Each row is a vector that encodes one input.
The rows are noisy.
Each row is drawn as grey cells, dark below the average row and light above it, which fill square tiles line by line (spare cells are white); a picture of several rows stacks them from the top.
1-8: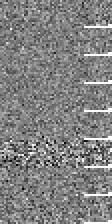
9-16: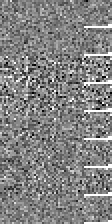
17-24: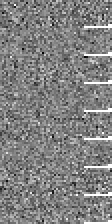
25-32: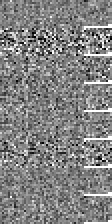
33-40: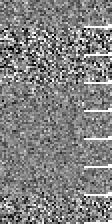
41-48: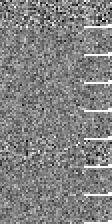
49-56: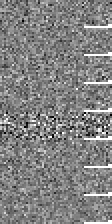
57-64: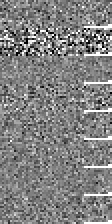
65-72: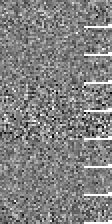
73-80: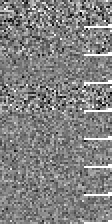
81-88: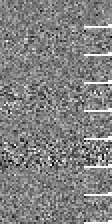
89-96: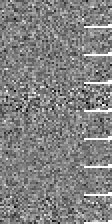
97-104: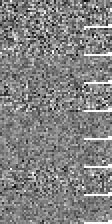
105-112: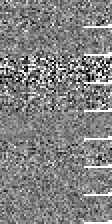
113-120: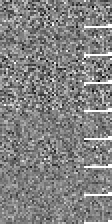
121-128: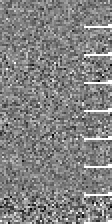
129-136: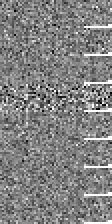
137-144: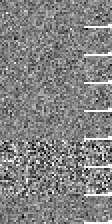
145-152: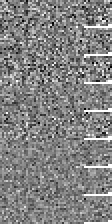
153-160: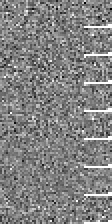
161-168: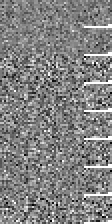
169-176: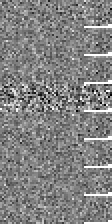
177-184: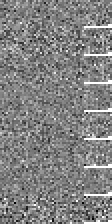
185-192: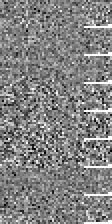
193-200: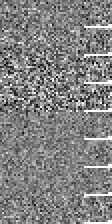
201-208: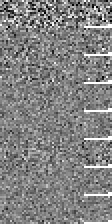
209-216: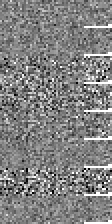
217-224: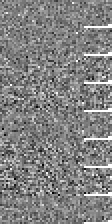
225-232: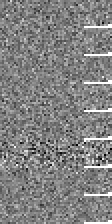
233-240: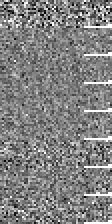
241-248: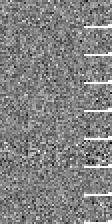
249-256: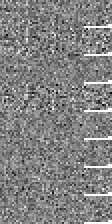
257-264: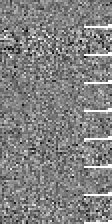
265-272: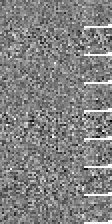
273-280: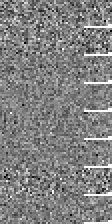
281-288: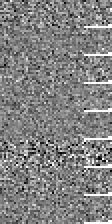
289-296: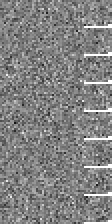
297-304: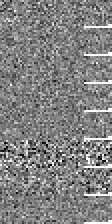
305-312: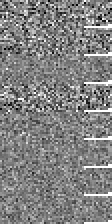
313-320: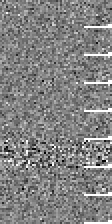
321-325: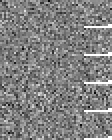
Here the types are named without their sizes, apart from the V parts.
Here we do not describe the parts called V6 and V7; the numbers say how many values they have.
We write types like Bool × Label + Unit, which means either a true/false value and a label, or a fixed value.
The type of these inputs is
(Line + V7) × V6 + List(Circle).
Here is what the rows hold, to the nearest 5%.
About 45% of them hold a value of V6, together with either a point on a line, or a value of V7. The rest are lists of points on a circle.
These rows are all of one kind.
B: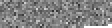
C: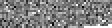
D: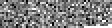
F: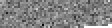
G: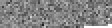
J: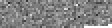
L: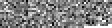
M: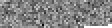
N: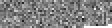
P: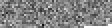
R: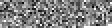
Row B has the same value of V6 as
C, N and R.
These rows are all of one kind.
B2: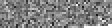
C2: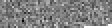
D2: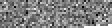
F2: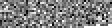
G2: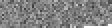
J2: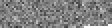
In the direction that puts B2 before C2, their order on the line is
J2, G2, F2, D2, B2, C2.
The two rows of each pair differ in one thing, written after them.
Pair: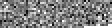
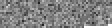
the place on the line
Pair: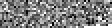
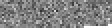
the value of V6
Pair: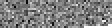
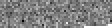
the value of V6
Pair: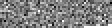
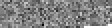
the place on the line
